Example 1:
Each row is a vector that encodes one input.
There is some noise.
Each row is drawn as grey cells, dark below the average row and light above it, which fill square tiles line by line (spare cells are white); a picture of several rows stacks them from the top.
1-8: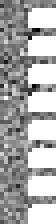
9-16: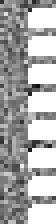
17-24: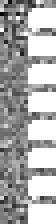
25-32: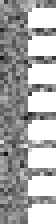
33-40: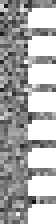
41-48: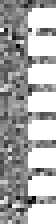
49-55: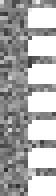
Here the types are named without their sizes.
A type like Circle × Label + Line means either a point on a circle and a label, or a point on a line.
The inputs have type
Circle + Tree.
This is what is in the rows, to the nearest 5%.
About 40% of them hold a point on a circle. The rest hold a node of a tree.
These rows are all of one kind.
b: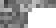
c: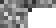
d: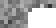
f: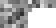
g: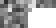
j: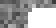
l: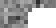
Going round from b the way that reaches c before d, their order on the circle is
b, j, g, c, f, d, l.
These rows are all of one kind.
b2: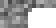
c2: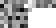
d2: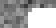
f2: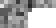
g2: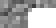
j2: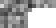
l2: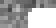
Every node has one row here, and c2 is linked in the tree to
b2.
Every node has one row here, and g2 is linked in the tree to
b2, j2 and l2.
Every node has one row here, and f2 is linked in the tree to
j2.
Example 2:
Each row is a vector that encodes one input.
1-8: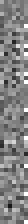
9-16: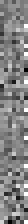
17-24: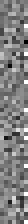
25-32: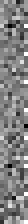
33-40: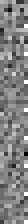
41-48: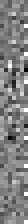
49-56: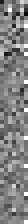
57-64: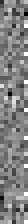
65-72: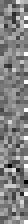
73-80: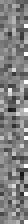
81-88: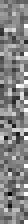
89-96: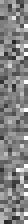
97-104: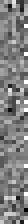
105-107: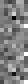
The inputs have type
Circle8 + Circle14.
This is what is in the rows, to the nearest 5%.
About 35% of them hold a point on an 8-point circle. The rest hold a point on a 14-point circle.
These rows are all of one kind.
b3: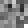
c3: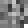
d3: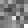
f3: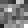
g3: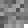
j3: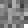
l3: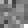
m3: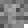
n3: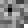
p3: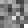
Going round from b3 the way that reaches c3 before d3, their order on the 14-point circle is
b3, c3, n3, l3, d3, p3, g3, m3, f3, j3.
